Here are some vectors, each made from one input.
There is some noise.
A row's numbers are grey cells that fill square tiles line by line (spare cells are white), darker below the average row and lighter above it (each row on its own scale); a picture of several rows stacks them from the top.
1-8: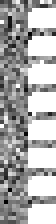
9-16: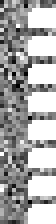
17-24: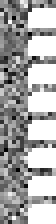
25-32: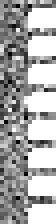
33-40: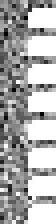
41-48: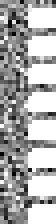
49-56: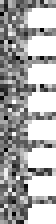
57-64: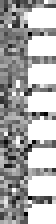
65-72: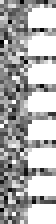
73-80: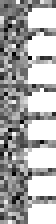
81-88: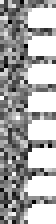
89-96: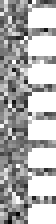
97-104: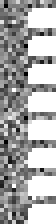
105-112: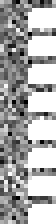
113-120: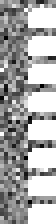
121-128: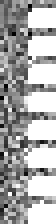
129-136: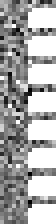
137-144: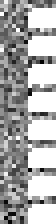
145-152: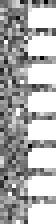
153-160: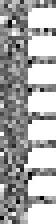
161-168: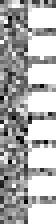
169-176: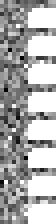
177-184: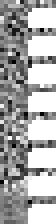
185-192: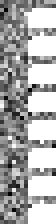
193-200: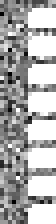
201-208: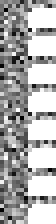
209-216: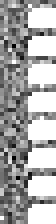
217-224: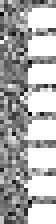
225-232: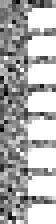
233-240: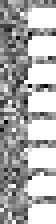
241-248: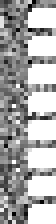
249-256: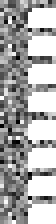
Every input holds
a point on an 8-point line, together with either a point on a 15-point circle, or a point on an 8-point line.
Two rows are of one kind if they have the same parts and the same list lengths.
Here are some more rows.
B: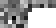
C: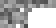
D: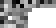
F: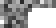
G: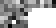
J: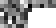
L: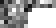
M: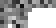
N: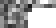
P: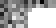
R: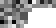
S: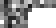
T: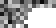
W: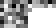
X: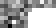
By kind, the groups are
B, D, J, M, R, W
C, F, G, L, N, P, S, T, X

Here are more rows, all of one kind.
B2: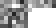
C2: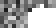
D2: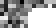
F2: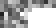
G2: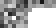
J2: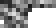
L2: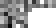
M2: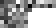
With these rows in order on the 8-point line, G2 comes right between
C2 and F2.
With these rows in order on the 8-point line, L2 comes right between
B2 and M2.
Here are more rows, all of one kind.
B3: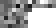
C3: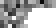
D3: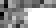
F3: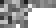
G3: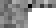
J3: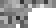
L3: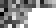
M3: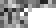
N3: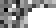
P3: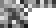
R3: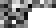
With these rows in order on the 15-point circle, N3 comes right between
B3 and C3.
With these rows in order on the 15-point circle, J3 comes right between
F3 and R3.
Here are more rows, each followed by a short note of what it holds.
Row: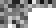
a point on each of two 8-point lines
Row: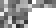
a point on each of two 8-point lines
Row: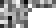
a point on a 15-point circle and a point on an 8-point line
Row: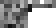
a point on a 15-point circle and a point on an 8-point line
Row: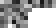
a point on each of two 8-point lines
